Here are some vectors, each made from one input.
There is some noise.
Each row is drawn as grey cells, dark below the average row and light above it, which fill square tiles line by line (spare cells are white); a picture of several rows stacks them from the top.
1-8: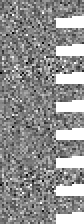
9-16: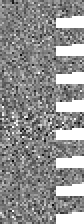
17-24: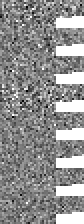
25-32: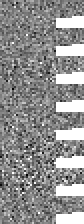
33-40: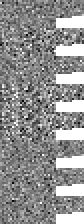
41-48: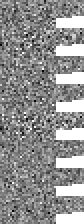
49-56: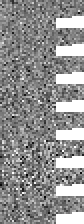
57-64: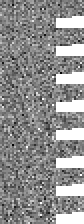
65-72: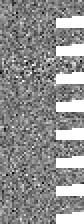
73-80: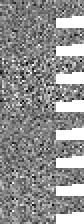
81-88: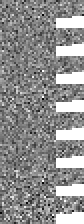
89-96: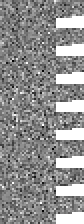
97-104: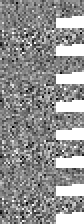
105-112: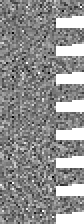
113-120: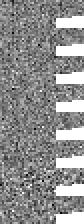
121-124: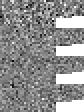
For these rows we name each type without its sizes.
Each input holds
a point on a line, together with a list of points on a circle.
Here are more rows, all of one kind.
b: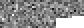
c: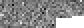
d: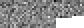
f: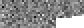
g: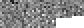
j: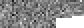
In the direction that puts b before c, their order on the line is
b, d, c, j, f, g.
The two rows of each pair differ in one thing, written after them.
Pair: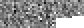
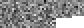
the place on the circle in item 1 of the list
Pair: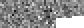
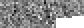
the place on the circle in item 1 of the list
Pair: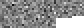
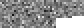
the place on the line
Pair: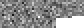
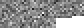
the place on the line
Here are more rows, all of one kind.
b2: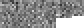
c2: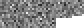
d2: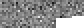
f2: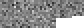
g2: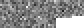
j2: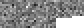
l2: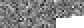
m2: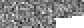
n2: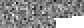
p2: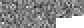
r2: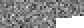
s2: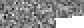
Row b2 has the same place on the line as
g2, l2 and p2.
